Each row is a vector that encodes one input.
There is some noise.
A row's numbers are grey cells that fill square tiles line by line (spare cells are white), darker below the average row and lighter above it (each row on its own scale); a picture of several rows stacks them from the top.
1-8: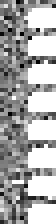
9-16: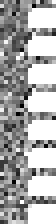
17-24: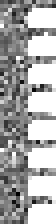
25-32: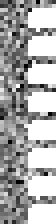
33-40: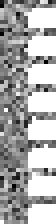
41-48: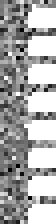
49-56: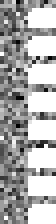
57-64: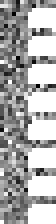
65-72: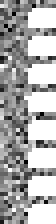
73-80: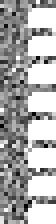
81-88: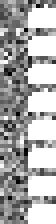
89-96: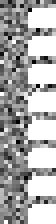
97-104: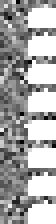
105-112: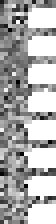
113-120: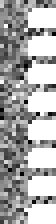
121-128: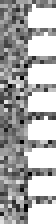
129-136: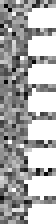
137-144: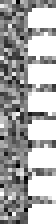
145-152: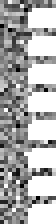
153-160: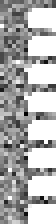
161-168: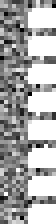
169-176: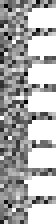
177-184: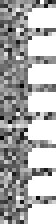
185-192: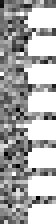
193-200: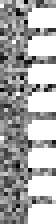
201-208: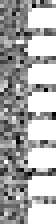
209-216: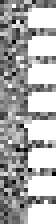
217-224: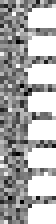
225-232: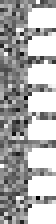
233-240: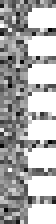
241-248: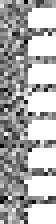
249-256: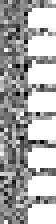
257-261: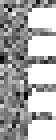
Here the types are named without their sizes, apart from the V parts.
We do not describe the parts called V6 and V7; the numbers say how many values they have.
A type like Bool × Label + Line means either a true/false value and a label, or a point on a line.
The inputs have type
Bool × Circle × Circle + Unit + V6 × V7.
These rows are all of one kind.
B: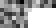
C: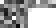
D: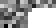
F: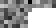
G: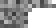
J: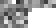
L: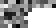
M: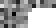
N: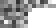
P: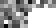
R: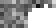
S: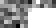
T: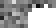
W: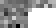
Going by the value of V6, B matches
C, S and W.
